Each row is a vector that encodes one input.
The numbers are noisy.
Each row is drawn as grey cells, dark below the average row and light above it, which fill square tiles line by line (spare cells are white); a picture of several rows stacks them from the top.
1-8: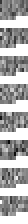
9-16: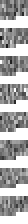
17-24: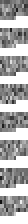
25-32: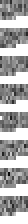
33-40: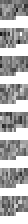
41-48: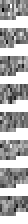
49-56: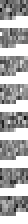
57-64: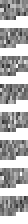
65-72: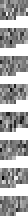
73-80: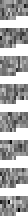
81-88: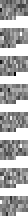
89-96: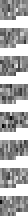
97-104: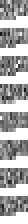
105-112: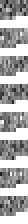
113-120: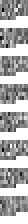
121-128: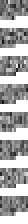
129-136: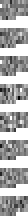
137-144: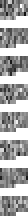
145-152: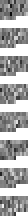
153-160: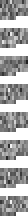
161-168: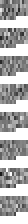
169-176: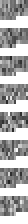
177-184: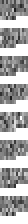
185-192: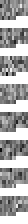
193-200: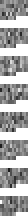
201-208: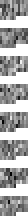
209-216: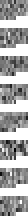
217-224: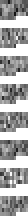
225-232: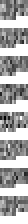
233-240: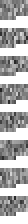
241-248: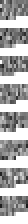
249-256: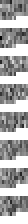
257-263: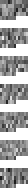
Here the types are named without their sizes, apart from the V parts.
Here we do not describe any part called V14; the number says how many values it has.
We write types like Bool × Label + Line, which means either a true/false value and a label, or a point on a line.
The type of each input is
Label × Label + V14.
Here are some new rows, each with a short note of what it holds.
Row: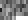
a value of V14
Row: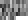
two labels
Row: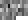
two labels
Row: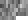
two labels
